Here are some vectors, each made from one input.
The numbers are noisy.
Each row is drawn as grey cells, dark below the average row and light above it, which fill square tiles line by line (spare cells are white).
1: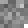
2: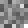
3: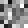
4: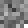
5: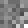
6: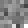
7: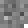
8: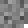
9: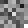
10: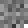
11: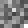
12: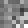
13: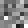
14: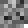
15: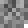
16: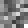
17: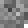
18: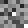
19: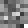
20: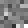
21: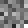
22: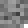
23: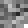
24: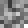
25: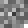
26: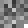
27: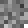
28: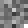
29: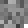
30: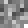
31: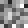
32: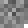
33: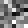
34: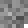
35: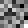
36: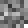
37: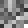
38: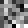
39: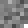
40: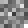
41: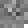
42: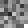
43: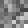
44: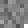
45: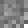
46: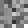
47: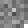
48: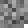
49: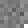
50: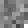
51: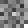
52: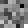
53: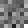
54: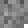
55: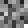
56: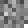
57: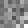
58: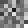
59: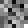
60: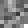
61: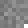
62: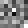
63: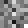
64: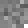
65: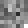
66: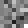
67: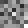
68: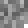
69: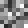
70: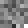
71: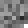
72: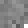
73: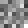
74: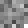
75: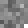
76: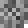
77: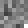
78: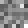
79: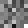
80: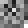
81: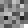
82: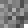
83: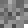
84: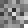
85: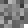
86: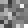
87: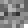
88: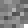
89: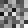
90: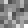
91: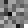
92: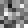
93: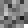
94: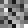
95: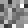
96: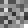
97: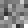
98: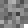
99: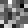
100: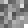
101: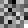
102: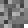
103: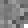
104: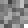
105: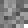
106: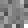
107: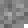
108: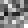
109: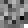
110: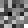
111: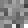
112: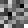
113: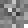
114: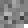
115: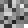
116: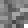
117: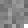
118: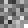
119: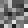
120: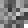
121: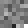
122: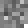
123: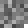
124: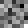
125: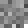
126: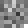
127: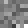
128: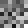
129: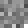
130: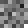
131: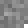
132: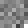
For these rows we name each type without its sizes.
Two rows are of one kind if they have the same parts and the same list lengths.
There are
2 kinds of row.
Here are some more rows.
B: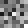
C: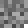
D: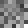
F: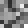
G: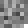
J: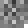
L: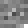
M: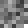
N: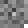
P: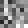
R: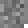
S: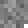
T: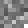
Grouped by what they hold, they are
B, C, D, F, G, J, L, M, N, R, S, T
P

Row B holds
a node of a tree and a true/false value.
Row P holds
a fixed value.
